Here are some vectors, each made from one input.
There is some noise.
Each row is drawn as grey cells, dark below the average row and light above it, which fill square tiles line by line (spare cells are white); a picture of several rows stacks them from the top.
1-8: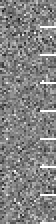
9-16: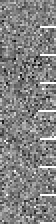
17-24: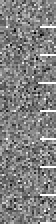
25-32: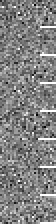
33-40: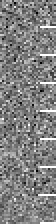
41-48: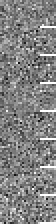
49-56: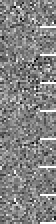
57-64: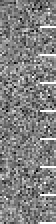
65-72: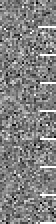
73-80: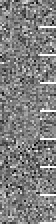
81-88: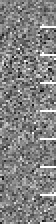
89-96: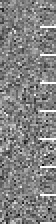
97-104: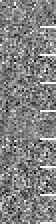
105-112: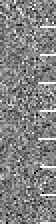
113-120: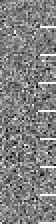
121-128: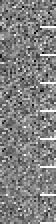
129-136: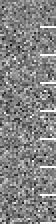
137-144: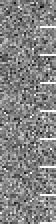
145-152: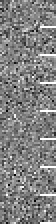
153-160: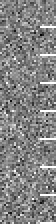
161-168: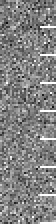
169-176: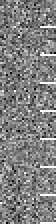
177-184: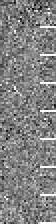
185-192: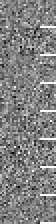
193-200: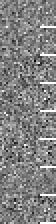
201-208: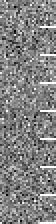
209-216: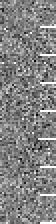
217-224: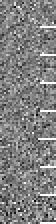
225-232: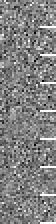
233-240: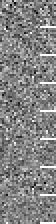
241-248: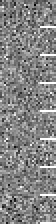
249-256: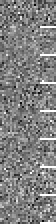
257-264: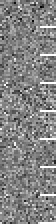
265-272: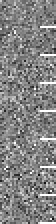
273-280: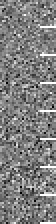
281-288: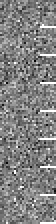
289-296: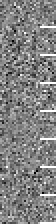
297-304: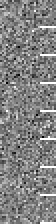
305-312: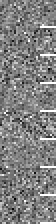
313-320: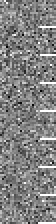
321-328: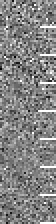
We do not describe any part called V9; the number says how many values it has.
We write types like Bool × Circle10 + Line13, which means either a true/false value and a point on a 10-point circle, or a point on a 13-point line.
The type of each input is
Bool × Line7 + (Line8 + Line13) × V9.
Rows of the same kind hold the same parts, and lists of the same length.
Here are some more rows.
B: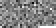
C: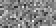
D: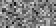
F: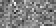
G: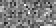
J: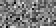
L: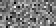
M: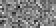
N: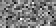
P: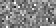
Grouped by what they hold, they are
B, C
D, G, J, L, N
F, M, P

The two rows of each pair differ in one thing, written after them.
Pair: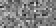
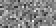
the place on the 7-point line
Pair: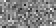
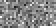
the place on the 7-point line
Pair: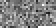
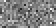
the place on the 7-point line
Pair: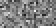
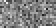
the true/false value
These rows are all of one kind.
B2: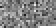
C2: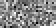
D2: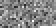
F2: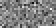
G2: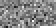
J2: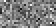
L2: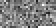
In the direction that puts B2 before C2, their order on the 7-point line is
J2, F2, L2, B2, C2, D2, G2.
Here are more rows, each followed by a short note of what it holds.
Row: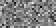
a point on an 8-point line and a value of V9
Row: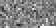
a point on a 13-point line and a value of V9
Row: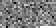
a point on an 8-point line and a value of V9
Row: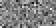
a point on a 7-point line and a true/false value
